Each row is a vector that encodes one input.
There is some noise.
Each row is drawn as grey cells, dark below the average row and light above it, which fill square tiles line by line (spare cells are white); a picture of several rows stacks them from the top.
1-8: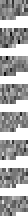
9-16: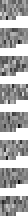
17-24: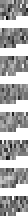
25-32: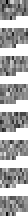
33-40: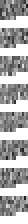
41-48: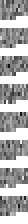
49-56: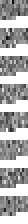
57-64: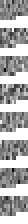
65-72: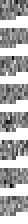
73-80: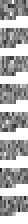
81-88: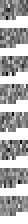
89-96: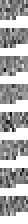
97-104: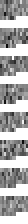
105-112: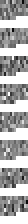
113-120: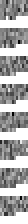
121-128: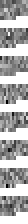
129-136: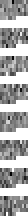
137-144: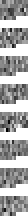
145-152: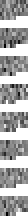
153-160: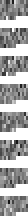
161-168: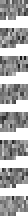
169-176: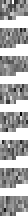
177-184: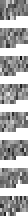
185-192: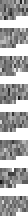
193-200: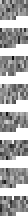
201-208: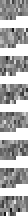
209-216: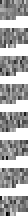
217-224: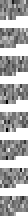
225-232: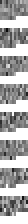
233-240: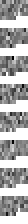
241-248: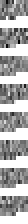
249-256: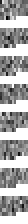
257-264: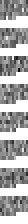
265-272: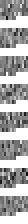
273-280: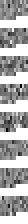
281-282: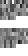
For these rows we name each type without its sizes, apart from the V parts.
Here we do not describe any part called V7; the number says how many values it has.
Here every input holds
a point on each of three lines and a node of a tree, together with either three true/false values, or a value of V7.
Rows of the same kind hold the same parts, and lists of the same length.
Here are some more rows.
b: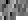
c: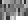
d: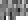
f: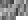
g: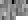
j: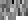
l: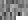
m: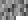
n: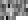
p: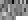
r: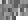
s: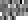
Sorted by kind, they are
b, d, f, g, j, l, p
c, m, n, r, s

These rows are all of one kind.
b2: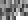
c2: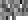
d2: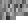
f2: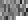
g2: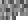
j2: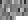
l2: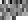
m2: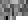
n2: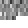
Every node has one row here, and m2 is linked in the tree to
g2 and j2.
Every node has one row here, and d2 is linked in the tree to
n2.
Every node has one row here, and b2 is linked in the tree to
j2.
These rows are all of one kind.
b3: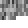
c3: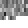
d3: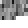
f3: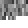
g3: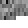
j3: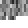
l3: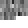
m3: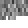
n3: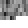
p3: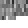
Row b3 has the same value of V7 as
c3, f3, m3 and p3.
